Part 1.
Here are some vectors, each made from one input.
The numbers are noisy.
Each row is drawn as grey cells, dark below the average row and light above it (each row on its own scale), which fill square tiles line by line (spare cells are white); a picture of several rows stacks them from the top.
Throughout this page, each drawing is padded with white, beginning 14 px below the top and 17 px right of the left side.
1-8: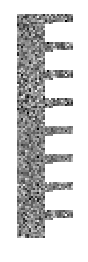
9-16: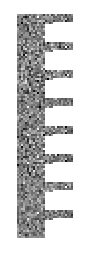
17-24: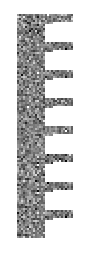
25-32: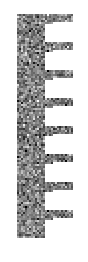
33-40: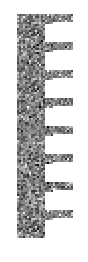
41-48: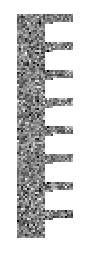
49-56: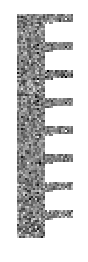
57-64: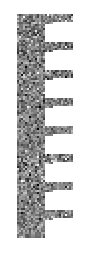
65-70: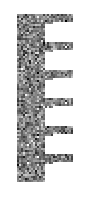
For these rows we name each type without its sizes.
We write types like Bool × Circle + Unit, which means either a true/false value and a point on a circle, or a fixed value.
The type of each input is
Circle + Line.
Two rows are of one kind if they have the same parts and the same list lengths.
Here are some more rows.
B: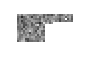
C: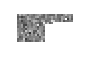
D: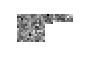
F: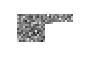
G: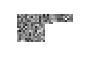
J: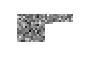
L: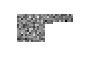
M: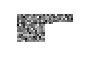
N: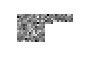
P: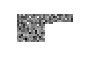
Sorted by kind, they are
B, C, D, G, L, M, N, P
F, J

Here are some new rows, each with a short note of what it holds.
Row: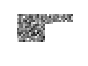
a point on a line
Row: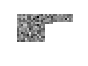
a point on a line
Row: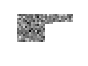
a point on a line
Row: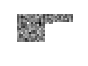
a point on a circle
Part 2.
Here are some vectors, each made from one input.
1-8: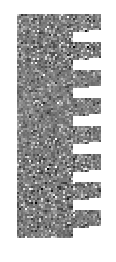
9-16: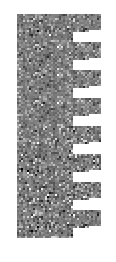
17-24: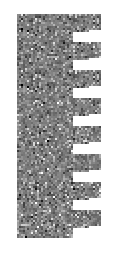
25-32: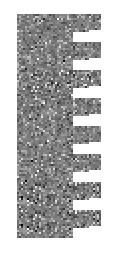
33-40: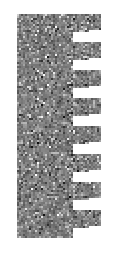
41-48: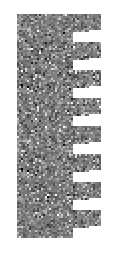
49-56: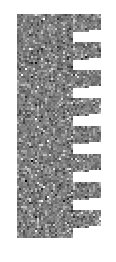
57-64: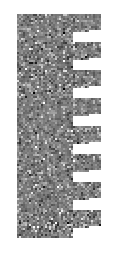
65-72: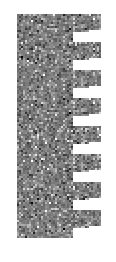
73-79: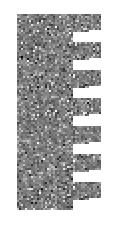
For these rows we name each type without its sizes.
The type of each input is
Bool × Tree + Unit.
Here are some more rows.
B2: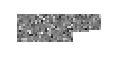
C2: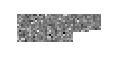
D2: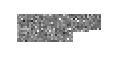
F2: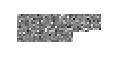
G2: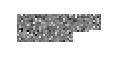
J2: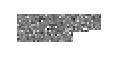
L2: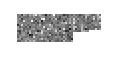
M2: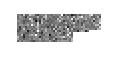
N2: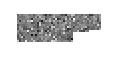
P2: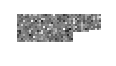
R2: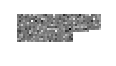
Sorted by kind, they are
B2, C2, D2, F2, J2, L2, M2, N2, P2, R2
G2

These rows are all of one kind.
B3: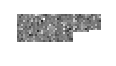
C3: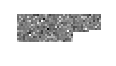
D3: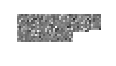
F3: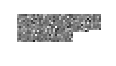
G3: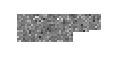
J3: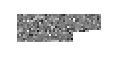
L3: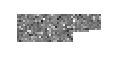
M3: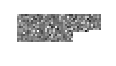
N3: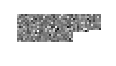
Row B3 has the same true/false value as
J3 and L3.
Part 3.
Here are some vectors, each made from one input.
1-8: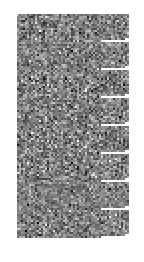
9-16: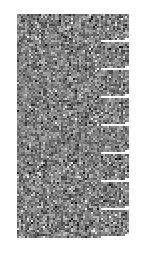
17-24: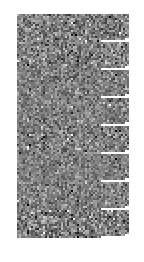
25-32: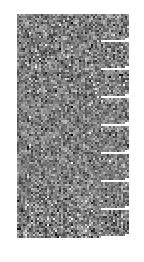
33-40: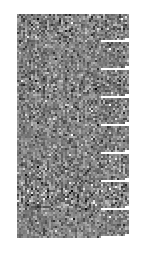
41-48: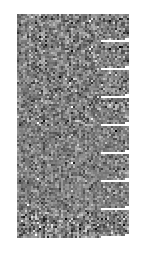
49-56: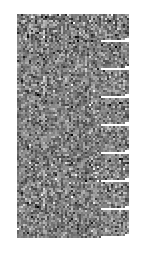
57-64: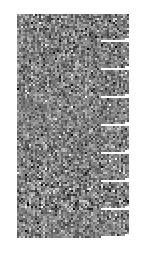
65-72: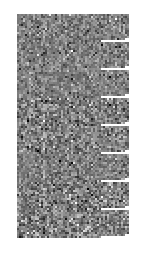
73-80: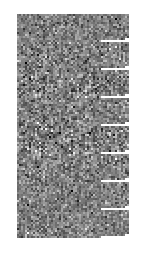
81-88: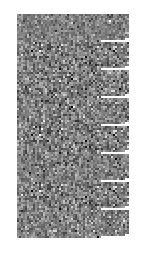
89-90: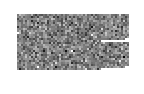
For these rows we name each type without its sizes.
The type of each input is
List(Line).
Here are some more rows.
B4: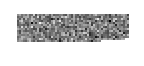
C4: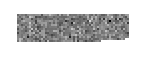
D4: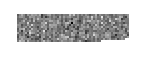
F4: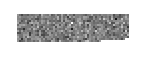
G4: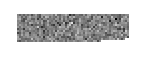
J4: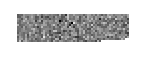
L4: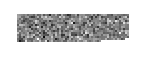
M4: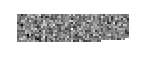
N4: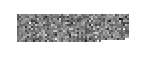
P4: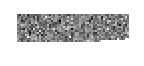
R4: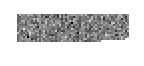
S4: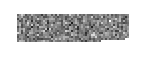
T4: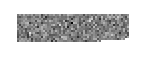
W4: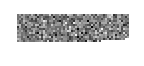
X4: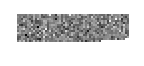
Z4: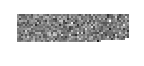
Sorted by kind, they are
B4
C4, D4, J4, M4, N4, R4, S4, T4, W4, X4
F4, G4, L4, P4, Z4

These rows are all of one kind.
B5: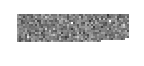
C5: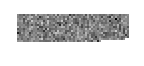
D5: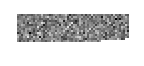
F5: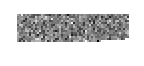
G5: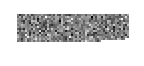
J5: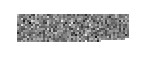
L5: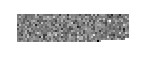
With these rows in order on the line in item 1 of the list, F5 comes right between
J5 and L5.
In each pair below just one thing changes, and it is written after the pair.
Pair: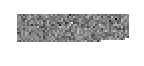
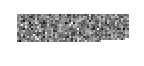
the place on the line in item 1 of the list
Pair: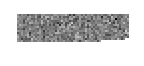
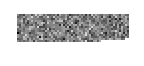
the place on the line in item 1 of the list
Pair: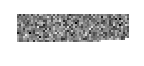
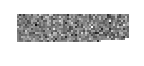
the place on the line in item 1 of the list
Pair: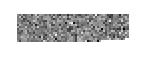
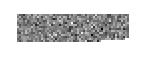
the place on the line in item 1 of the list
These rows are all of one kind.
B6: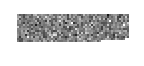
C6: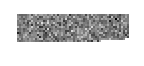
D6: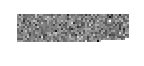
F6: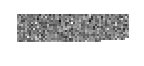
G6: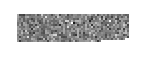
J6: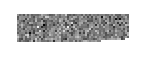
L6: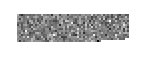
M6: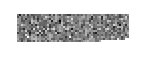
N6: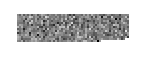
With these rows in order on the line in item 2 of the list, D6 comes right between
L6 and N6.
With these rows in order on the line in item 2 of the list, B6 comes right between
C6 and G6.
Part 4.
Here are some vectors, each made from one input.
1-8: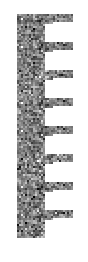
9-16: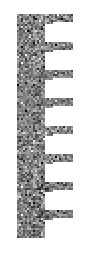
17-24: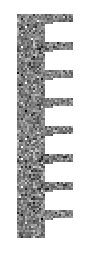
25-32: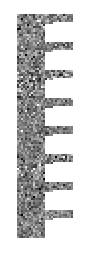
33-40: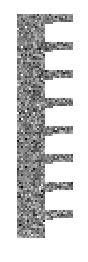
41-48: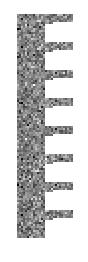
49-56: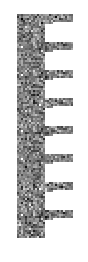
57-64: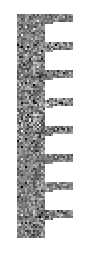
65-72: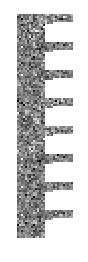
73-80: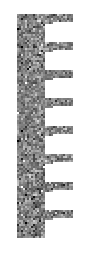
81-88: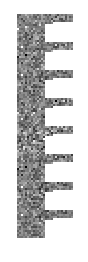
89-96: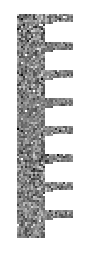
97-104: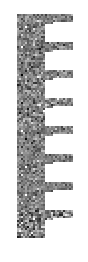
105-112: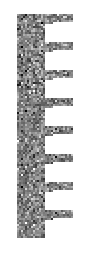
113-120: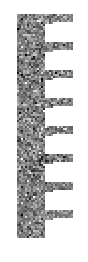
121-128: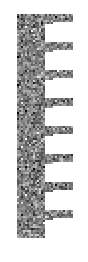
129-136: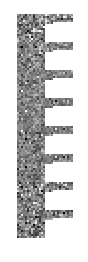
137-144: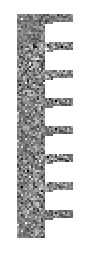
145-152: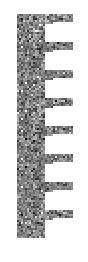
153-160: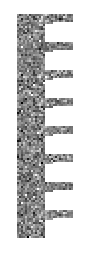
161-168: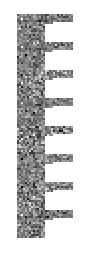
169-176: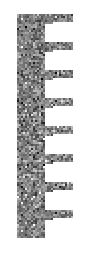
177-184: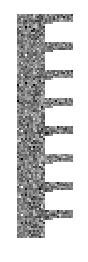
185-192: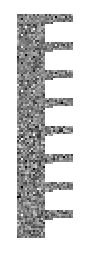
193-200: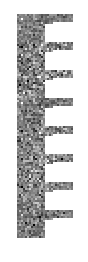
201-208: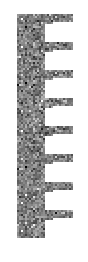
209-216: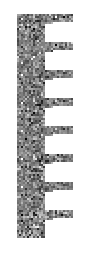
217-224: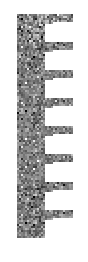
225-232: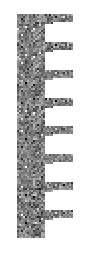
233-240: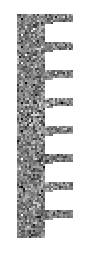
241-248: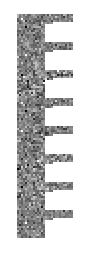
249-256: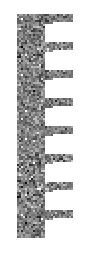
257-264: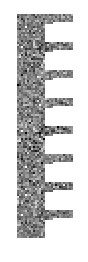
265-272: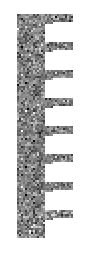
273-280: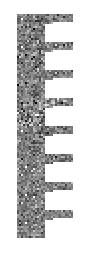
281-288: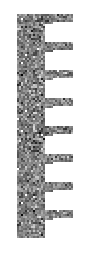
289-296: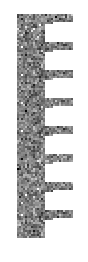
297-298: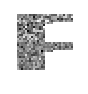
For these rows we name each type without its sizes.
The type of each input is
List(Line).
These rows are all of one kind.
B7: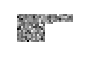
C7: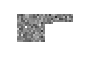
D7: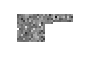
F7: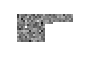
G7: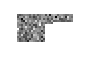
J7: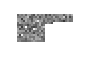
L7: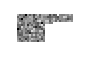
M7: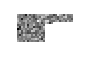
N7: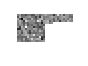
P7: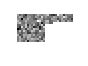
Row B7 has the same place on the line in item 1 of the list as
L7, M7 and P7.
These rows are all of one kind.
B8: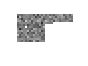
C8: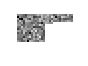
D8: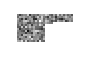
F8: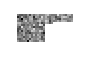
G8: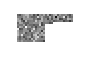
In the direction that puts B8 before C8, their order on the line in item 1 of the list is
G8, B8, C8, F8, D8.
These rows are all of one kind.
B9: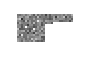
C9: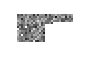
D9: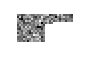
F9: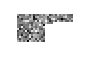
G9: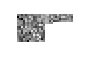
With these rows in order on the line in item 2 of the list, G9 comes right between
C9 and F9.
